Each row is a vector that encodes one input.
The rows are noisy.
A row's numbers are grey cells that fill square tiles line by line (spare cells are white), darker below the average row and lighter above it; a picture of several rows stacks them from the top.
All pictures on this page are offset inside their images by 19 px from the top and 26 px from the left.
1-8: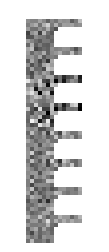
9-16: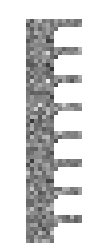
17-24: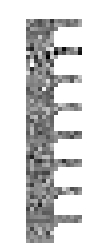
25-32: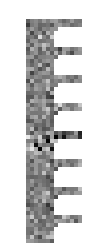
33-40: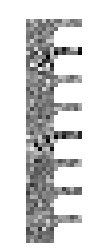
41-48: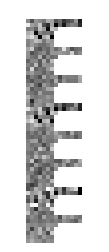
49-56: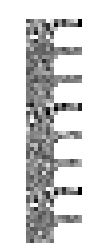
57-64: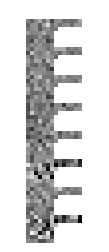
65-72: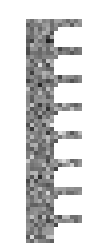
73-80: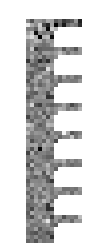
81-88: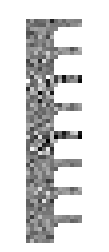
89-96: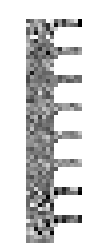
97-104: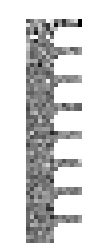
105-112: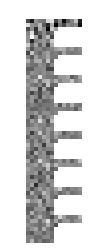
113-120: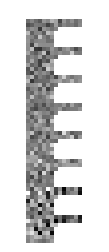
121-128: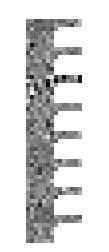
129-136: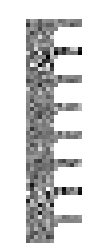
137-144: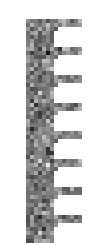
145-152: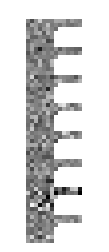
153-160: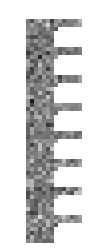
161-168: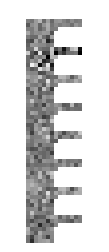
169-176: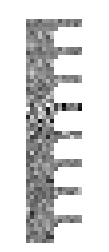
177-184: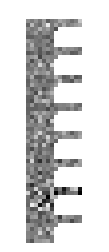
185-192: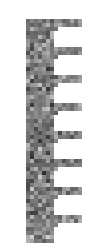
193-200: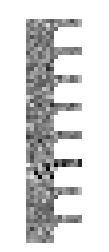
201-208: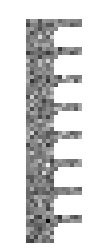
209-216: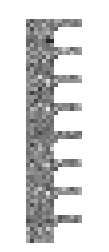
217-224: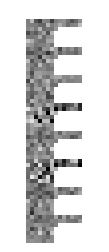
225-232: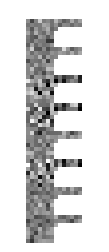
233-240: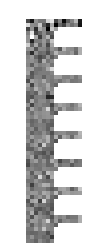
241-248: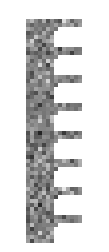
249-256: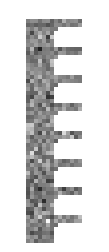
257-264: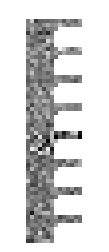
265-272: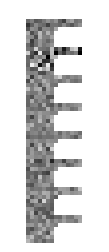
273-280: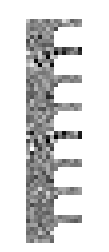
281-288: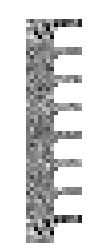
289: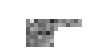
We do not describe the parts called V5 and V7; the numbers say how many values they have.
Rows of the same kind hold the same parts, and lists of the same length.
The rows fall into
3 kinds.
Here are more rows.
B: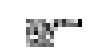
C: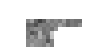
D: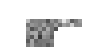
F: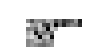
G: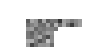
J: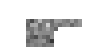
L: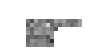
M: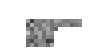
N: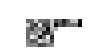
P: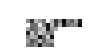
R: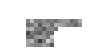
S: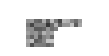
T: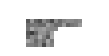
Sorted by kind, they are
B, F, N, P
C, G, R, S, T
D, J, L, M

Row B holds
a value of V5.
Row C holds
a point on an 8-point line, a point on a 9-point line and a point on an 11-point line.
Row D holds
a point on an 8-point line, a point on a 10-point line and a value of V7.
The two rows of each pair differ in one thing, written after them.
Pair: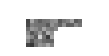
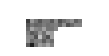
the place on the 8-point line
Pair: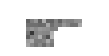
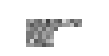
the place on the 8-point line
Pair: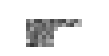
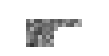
the place on the 9-point line
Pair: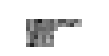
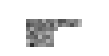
the place on the 11-point line
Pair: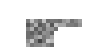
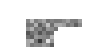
the place on the 9-point line
